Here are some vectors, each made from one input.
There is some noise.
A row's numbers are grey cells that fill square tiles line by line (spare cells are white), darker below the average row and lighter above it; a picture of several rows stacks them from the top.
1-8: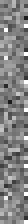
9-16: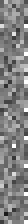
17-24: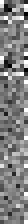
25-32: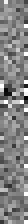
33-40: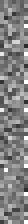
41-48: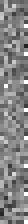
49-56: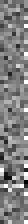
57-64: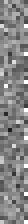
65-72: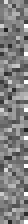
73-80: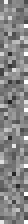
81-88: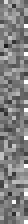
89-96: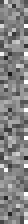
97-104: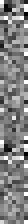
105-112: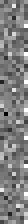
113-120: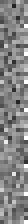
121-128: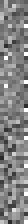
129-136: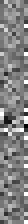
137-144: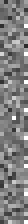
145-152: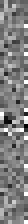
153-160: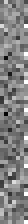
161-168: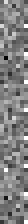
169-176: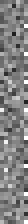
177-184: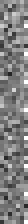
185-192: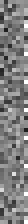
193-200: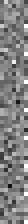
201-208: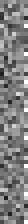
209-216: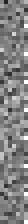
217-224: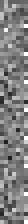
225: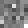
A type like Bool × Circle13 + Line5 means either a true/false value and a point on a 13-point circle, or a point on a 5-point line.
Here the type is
List2(Line6).
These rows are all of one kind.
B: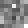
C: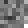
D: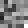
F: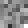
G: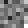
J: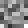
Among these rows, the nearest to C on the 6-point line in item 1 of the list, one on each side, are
B and G.
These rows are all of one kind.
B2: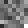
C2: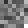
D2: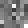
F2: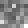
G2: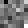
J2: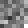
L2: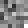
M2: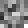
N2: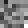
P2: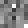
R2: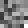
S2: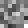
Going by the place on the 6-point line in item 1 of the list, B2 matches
C2 and J2.
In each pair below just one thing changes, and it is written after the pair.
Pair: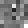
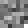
the place on the 6-point line in item 1 of the list
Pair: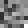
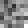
the place on the 6-point line in item 2 of the list
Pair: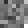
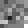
the place on the 6-point line in item 2 of the list
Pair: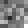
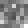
the place on the 6-point line in item 1 of the list
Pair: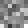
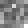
the place on the 6-point line in item 1 of the list
